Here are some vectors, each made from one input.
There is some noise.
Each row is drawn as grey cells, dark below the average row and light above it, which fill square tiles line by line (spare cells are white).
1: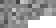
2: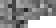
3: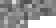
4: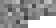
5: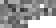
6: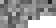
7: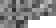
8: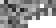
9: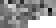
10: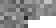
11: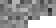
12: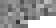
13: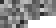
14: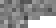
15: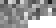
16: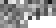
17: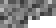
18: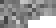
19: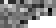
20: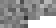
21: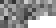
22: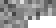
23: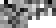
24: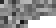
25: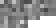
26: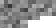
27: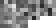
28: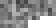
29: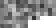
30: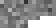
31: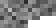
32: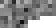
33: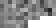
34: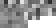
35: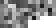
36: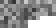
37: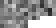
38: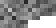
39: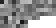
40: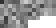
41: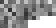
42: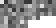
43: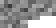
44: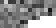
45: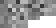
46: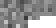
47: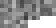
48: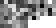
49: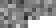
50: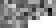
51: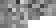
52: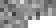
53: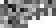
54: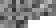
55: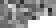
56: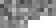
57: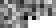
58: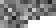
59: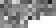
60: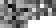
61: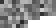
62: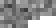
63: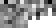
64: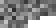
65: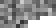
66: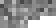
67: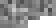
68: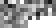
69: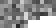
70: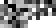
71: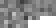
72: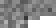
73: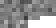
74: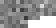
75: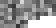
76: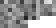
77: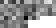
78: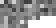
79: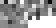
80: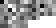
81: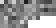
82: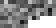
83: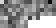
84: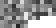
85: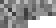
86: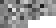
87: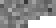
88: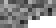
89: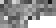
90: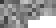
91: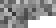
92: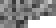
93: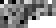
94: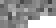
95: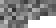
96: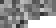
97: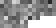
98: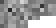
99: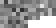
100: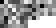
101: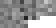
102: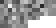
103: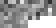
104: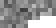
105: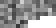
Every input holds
a point on a 7-point line, together with either a point on a 14-point circle, or a fixed value.
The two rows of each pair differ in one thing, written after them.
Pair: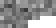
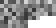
the place on the 14-point circle
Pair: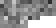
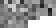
the place on the 14-point circle
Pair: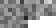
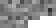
the place on the 7-point line
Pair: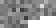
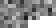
the place on the 7-point line
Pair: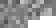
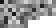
the place on the 14-point circle
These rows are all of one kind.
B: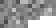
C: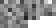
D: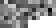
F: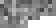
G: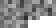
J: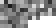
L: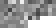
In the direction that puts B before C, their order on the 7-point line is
L, B, J, C, G, D, F.
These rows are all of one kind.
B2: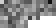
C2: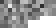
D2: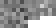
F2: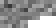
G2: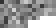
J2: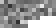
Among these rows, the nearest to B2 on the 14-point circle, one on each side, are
D2 and J2.
